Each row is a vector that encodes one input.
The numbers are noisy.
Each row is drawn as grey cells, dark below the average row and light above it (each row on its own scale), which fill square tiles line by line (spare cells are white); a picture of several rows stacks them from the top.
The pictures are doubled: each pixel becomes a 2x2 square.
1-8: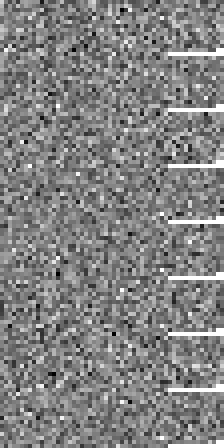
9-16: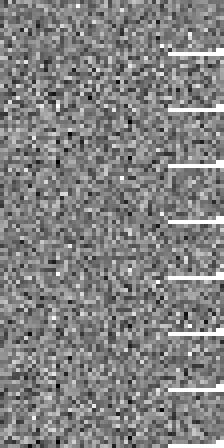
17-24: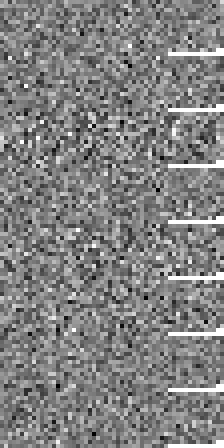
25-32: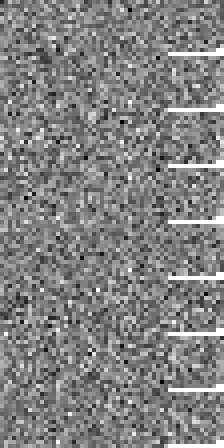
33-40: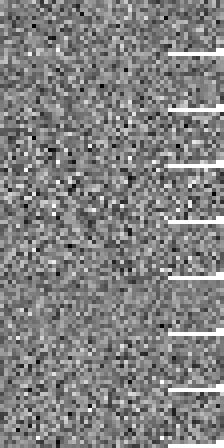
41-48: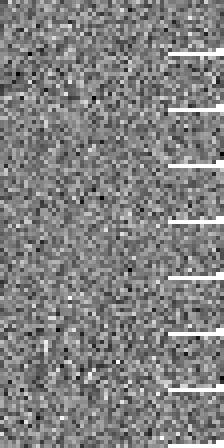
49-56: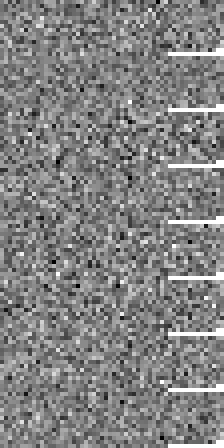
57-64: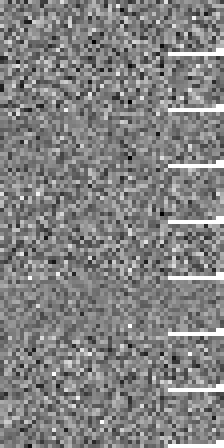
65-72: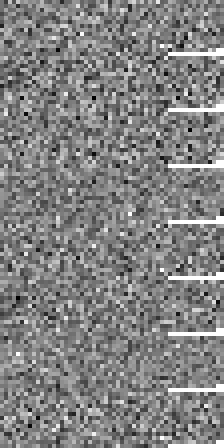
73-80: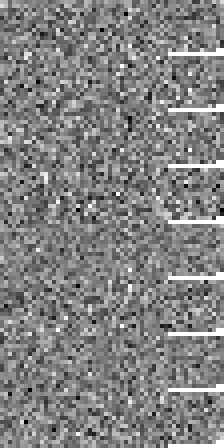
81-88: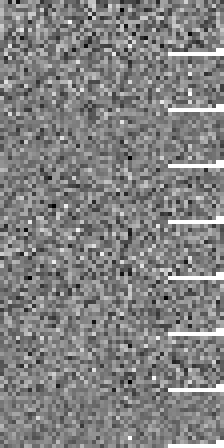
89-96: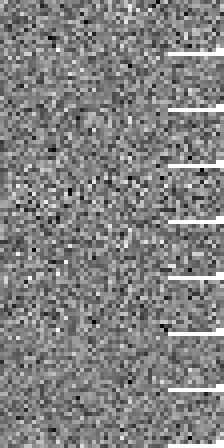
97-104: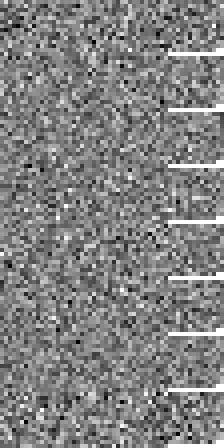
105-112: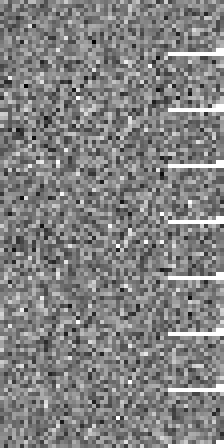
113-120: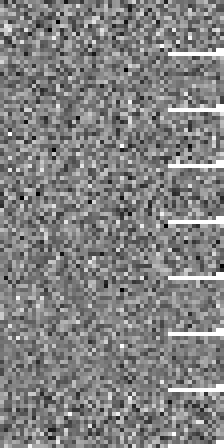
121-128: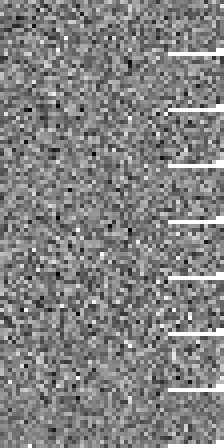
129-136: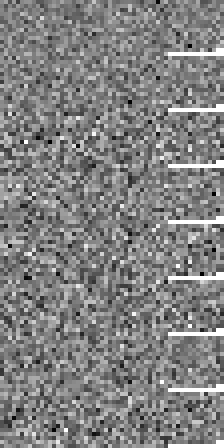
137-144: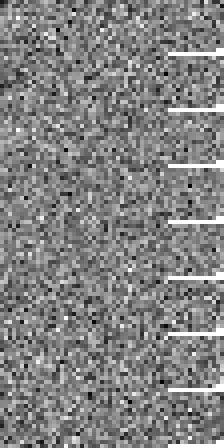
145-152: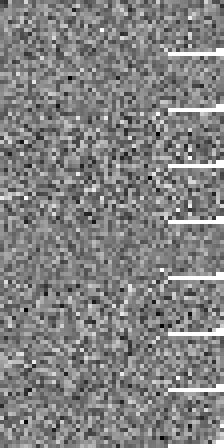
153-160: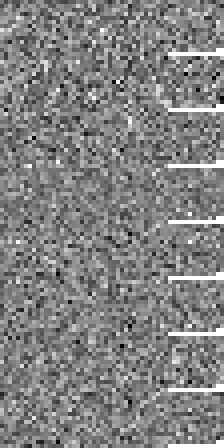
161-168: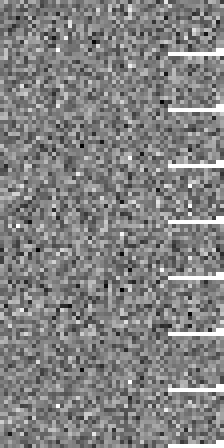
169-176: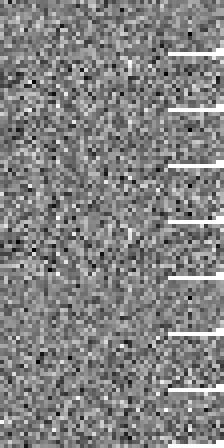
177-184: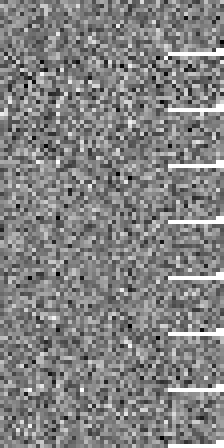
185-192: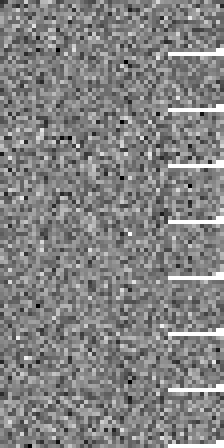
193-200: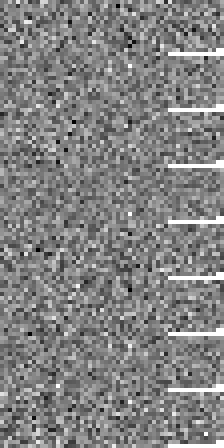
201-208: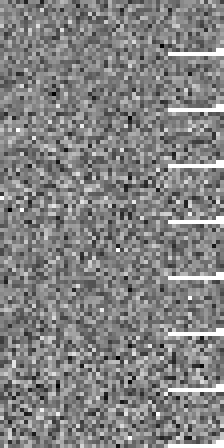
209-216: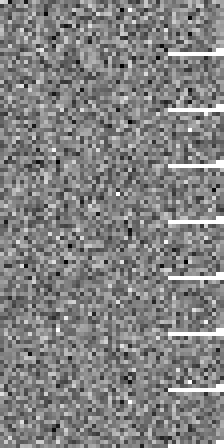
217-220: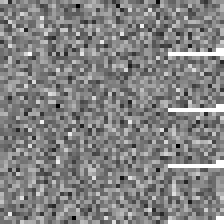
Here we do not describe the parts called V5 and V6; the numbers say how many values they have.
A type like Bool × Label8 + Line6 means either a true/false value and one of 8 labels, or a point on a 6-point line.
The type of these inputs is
Bool × (Tree10 × V5 × V6 + Unit).
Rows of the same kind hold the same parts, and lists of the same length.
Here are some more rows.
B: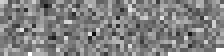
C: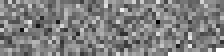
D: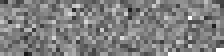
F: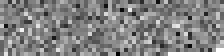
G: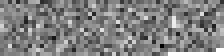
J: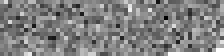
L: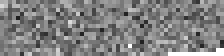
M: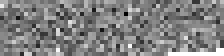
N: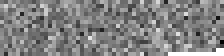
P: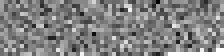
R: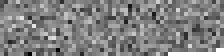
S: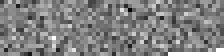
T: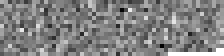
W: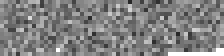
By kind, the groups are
B, C, D, F, G, J, P, R, S, T, W
L, M, N

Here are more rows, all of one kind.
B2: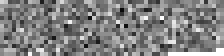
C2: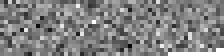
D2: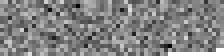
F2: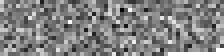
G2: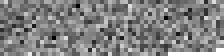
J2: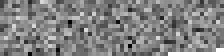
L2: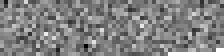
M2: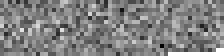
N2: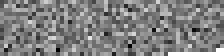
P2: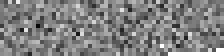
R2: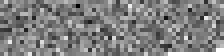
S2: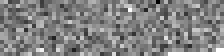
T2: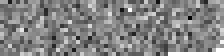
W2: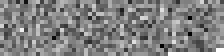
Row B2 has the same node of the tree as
L2, N2 and S2.
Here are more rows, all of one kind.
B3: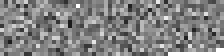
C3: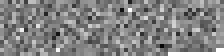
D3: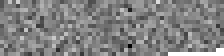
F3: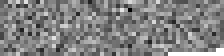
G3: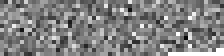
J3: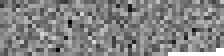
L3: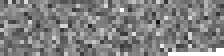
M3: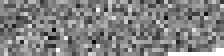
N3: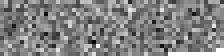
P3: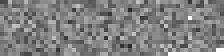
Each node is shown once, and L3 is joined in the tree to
G3.
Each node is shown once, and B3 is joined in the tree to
G3 and J3.
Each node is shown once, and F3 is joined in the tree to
D3 and J3.
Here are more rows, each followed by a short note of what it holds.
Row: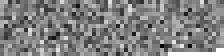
a node of a 10-node tree, a true/false value, a value of V5 and a value of V6
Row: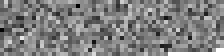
a node of a 10-node tree, a true/false value, a value of V5 and a value of V6
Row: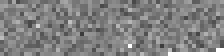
a true/false value
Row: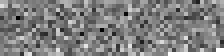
a true/false value
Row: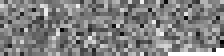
a true/false value
